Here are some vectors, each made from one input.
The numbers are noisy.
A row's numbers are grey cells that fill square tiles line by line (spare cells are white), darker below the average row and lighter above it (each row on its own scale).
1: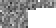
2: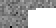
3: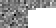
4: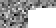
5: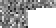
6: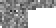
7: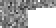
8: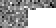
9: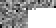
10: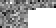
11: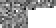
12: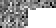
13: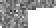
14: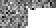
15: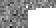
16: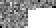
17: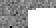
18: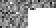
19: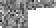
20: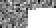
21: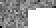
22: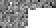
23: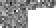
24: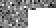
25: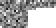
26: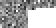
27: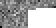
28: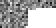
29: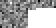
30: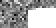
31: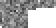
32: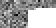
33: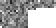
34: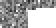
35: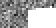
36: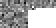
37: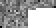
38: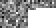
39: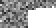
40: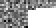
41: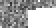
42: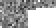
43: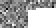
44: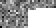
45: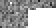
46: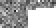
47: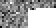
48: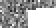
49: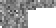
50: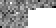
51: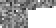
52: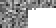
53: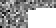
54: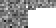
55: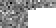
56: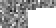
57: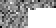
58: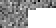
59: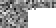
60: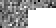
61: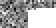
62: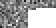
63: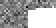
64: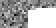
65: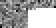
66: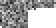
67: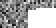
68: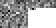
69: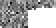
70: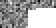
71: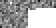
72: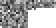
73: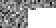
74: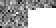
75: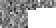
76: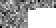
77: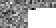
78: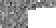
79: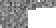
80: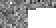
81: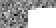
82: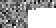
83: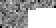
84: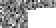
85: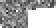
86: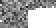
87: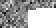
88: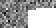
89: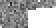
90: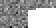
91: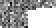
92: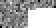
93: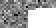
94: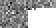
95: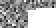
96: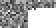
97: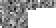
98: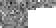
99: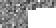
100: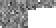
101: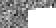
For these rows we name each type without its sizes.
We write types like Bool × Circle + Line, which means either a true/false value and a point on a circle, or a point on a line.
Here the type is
Bool × Bool × Bool × (Tree + Unit) + Line.
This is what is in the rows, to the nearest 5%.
About 20% of them hold a point on a line. The rest hold three true/false values, together with either a fixed value, or a node of a tree.
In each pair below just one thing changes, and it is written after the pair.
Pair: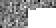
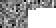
one of the three true/false values
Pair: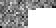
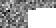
one of the three true/false values
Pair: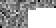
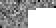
one of the three true/false values
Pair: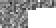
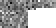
the node of the tree
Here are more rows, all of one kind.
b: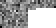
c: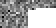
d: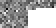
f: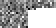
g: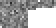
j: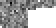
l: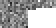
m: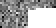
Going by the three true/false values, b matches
c and m.
